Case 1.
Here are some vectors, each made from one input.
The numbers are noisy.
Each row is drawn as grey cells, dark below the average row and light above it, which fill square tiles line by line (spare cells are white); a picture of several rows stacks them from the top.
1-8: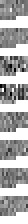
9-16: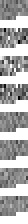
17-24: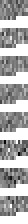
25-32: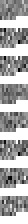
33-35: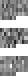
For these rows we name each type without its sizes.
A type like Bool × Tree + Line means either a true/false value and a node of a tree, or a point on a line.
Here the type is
Tree + Unit.
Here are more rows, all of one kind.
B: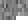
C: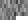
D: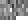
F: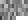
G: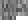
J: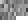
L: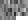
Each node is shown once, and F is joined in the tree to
J.
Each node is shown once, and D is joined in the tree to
C.
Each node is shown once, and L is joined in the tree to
B, C and J.
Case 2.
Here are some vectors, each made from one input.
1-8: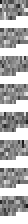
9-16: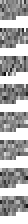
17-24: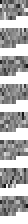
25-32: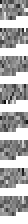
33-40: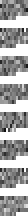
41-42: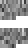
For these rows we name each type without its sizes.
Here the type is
Bool × Bool × Bool + Unit.
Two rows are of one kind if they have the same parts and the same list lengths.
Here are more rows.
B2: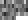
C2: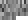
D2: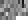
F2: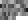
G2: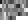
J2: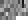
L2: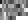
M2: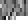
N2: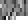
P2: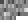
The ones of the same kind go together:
B2, C2, D2, F2, G2, J2, L2, P2
M2, N2

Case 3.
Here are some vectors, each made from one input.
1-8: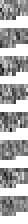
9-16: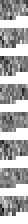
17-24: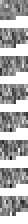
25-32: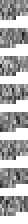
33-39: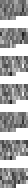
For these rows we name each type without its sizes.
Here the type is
Line × Line.
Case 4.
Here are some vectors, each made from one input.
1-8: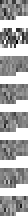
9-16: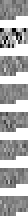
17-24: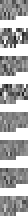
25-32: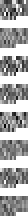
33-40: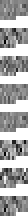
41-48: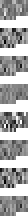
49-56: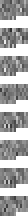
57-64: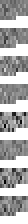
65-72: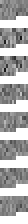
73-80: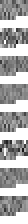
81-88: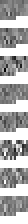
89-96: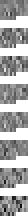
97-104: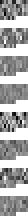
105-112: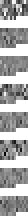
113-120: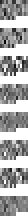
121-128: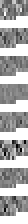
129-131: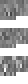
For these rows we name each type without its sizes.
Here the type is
Tree + Unit.
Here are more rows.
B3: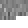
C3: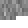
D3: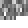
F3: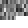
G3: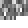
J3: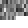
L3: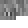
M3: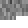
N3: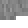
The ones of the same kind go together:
B3, C3, D3, G3, L3, M3, N3
F3, J3

